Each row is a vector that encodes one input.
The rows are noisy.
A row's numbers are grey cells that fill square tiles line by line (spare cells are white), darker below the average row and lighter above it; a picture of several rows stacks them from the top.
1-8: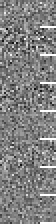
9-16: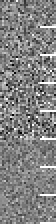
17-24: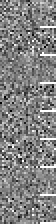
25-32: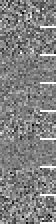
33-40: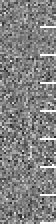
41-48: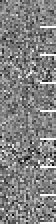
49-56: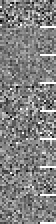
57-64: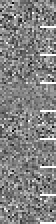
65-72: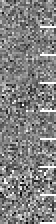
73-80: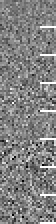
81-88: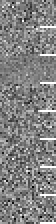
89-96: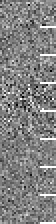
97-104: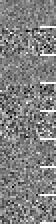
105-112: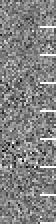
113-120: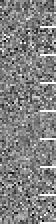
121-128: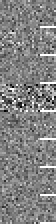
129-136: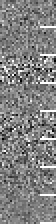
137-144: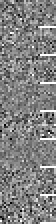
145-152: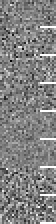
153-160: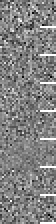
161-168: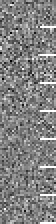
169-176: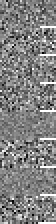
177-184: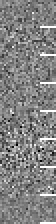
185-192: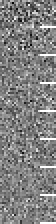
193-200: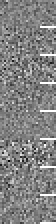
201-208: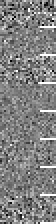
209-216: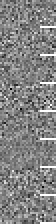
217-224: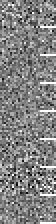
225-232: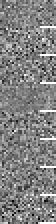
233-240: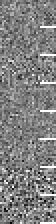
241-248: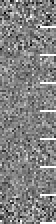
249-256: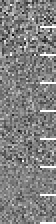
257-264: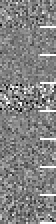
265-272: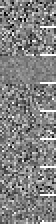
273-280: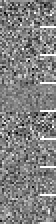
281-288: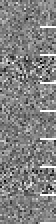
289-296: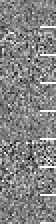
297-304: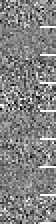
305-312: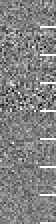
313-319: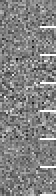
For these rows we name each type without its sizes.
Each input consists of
a label, together with either a label, or a point on a line.
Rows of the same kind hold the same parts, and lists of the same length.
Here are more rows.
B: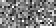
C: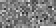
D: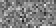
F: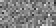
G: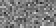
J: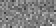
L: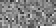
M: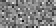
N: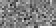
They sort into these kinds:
B, C, D, G, M, N
F, J, L

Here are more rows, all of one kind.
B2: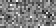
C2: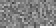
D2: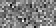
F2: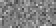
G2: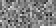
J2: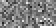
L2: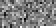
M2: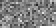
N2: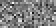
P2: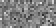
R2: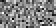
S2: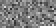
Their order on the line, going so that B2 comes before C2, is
M2, G2, S2, N2, B2, L2, P2, R2, F2, D2, J2, C2.
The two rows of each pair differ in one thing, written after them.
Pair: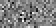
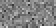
the label
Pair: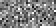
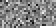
the label
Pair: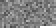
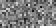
the label
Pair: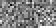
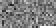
the place on the line
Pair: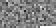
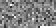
the place on the line
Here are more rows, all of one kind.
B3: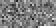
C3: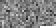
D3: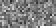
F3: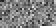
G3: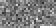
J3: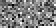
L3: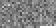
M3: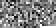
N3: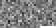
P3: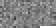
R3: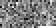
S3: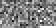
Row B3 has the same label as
F3 and L3.
